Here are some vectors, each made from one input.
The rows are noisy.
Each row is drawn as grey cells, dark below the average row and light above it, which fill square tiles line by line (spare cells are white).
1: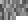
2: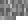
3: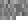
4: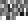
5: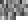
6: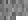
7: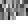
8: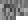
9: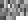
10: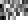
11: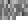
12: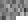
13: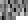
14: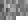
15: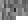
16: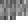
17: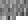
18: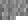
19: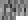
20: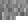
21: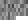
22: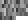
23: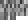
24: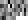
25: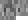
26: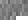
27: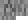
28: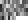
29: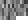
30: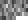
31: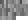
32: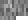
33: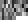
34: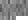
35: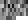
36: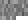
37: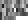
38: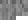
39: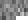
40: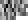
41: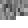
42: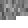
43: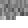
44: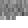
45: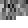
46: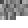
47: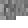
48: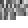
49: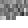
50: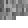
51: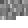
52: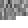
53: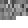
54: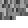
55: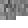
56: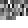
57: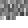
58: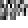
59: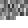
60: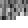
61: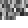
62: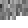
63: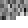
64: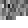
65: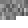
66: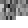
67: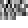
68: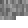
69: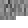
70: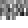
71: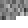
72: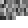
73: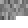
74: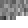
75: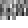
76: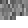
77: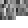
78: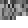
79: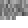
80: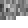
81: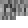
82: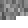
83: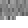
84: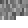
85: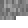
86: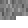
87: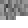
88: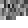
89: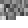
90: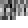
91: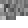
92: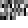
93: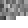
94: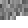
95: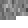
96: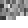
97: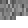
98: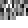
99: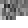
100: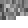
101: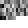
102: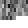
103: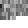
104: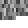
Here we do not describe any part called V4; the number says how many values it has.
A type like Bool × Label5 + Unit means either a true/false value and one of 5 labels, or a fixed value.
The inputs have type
List2(Bool × V4).
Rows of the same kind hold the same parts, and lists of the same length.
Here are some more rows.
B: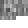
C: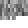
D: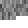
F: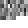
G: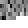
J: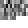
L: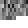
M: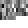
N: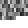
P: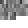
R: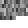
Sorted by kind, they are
B, F, P
C, D, G, J, L
M, N, R

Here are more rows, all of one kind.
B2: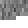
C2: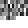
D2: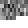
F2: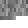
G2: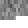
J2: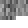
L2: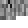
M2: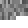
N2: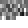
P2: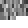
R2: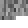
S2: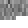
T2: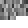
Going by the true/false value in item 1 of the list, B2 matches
M2 and S2.
